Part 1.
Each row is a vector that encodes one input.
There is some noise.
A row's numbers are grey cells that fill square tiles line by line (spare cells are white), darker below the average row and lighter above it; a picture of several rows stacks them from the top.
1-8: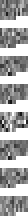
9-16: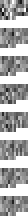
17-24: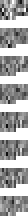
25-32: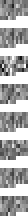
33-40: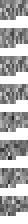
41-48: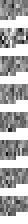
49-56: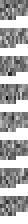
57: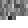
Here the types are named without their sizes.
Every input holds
a list of points on a line.
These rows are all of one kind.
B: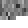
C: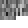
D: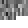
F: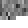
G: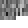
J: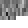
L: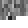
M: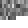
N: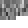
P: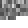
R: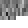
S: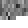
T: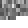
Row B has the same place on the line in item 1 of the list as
F and S.
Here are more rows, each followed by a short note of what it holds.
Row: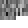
a list of two items
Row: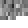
a list of one item
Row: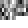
the empty list
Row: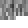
a list of one item
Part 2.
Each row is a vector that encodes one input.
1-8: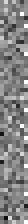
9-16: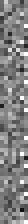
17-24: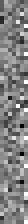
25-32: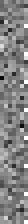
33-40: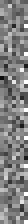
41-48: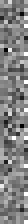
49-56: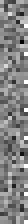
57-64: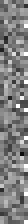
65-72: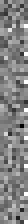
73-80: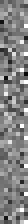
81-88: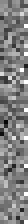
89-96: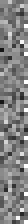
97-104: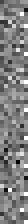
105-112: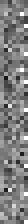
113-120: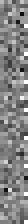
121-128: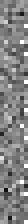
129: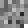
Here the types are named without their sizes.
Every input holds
a point on a circle, together with either a fixed value, or four true/false values.
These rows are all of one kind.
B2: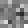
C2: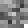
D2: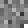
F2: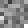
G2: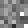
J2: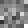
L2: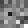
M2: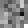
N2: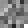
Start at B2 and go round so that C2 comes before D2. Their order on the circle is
B2, M2, N2, F2, J2, L2, G2, C2, D2.
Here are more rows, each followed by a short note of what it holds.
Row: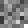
a point on a circle and four true/false values
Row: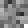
a point on a circle and four true/false values
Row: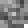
a point on a circle and four true/false values
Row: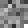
a point on a circle and four true/false values
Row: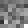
a point on a circle and four true/false values
